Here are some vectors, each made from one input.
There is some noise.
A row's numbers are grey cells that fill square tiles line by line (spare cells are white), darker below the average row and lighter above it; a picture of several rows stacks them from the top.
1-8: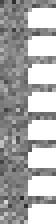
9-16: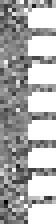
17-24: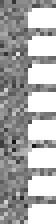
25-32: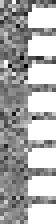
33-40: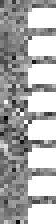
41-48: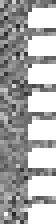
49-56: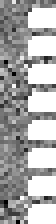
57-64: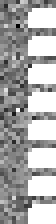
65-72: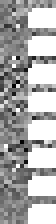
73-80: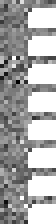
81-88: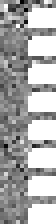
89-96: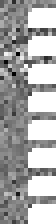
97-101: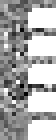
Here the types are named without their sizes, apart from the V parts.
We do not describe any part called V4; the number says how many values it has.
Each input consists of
a list of items, each a true/false value and a value of V4.
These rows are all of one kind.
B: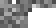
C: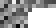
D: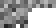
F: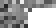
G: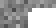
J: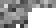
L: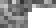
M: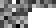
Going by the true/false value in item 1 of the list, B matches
D and J.
